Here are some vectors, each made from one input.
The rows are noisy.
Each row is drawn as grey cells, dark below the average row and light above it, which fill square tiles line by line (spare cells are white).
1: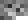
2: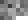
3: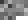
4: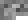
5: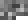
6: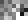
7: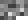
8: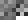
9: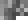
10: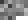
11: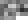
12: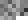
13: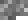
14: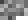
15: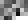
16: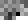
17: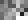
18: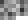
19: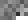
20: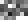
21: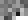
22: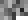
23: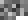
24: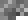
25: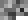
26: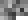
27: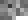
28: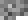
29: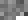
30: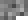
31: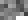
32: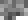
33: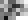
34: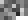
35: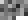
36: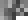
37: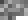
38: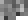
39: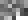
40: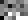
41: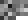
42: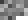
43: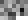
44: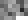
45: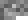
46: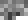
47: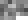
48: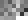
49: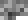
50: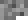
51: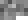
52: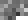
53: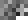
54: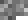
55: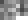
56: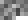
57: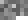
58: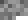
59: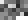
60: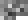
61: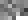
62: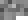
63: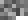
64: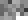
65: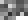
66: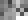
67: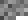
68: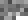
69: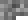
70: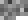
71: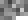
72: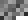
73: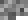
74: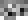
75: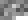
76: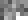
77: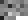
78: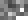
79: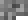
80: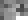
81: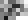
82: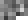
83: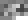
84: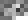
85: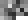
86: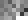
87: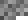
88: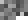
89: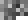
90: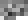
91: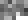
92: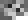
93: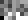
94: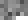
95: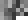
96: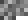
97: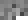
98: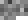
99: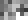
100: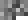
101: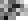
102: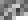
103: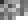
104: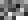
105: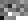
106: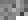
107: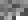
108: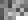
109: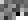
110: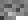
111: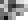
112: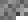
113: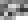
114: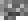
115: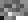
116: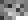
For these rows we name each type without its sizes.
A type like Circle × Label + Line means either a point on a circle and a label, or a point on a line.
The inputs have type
Circle + Unit.
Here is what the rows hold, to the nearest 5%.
About 95% of them hold a point on a circle. The rest hold a fixed value.
